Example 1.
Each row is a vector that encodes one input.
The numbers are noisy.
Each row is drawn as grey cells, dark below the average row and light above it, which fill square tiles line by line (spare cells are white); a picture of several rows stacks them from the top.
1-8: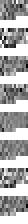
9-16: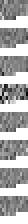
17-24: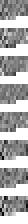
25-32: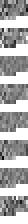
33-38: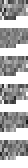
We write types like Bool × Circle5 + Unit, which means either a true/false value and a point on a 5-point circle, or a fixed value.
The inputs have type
Bool × Bool × Bool + Unit.
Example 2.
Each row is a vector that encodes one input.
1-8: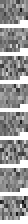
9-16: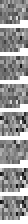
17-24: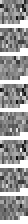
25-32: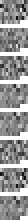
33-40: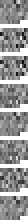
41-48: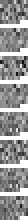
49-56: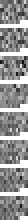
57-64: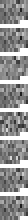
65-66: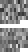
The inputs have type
Line5.
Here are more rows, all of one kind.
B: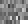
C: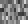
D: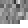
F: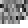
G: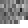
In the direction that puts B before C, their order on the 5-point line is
F, D, B, G, C.
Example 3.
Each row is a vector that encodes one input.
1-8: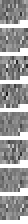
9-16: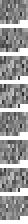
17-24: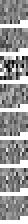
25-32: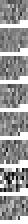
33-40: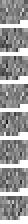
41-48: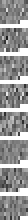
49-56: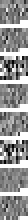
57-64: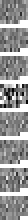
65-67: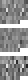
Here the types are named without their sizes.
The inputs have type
Tree + Unit.
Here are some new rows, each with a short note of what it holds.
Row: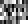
a fixed value
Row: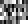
a fixed value
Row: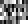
a fixed value
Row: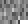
a node of a tree
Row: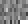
a node of a tree
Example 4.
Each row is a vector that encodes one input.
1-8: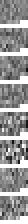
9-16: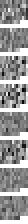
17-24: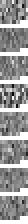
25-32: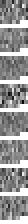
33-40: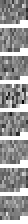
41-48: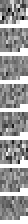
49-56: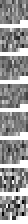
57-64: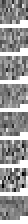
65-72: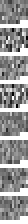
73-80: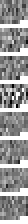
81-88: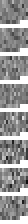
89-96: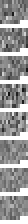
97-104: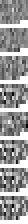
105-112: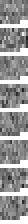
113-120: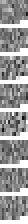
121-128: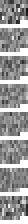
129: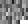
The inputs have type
Bool × Bool × Bool × Bool × Bool + Unit.
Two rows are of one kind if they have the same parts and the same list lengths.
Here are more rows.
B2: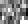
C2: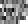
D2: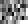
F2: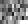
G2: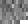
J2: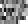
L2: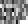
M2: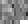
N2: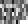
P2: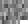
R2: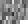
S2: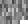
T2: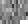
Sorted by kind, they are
B2, D2, F2, G2, M2, P2, R2, S2, T2
C2, J2, L2, N2

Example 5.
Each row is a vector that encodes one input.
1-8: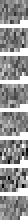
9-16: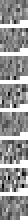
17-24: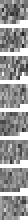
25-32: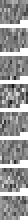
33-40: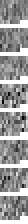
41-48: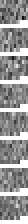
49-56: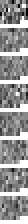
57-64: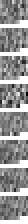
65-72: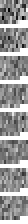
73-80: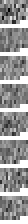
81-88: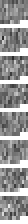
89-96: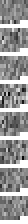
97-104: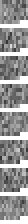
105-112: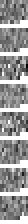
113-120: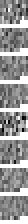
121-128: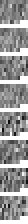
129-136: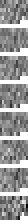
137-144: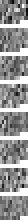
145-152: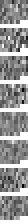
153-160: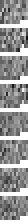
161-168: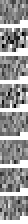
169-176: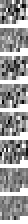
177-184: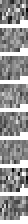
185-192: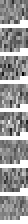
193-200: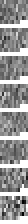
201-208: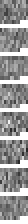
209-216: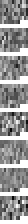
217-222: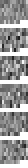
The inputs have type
Bool × Bool × Bool × Bool × Bool.
